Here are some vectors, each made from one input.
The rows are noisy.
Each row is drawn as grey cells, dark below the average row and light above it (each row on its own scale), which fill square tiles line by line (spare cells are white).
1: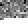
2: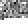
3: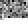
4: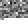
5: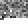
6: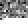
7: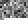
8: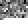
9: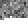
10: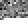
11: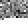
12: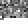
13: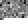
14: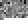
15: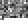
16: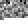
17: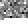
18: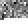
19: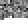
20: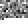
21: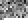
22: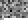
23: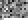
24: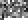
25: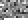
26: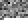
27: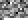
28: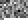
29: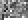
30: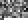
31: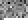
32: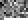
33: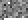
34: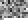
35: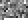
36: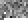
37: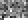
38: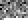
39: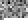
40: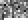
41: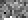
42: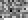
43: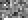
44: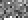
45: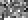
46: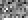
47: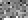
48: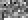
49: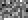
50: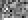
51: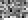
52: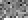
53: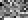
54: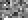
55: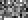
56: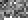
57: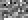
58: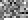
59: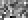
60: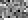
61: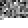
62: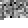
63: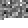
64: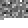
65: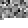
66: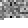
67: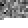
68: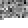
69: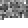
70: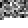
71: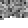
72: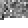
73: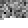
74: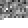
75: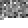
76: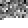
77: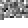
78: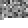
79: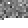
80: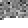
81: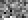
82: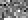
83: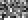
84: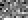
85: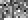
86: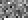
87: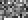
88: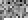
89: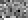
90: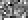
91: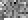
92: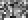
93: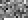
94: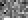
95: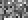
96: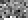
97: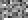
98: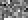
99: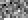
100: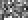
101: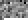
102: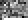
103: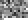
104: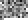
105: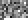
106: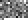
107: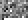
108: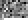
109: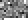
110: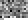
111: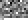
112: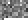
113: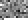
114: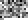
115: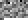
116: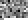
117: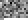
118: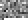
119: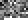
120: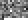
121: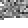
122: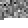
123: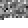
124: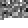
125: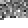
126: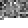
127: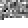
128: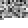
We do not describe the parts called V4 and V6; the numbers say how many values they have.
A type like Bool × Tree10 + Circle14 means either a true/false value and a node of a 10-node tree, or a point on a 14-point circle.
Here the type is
Bool × (Line5 + V6) × V4.
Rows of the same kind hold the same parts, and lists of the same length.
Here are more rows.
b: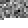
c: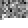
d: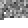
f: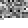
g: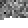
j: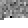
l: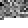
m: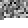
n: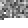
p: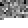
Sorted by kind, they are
b, g, l, p
c, d, f, j, m, n

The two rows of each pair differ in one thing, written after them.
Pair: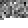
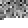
the place on the 5-point line
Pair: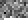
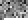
the place on the 5-point line
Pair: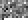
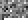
the place on the 5-point line
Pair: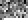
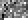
the true/false value
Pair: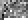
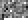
the place on the 5-point line
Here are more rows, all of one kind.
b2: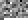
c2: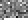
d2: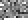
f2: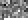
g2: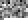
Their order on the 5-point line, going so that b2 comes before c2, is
f2, b2, c2, g2, d2.
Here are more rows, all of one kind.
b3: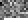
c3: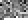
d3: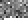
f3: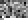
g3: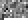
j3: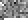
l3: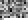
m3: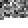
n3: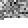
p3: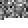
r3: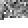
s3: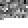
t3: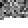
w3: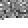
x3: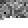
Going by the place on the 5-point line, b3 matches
f3, n3, p3 and s3.
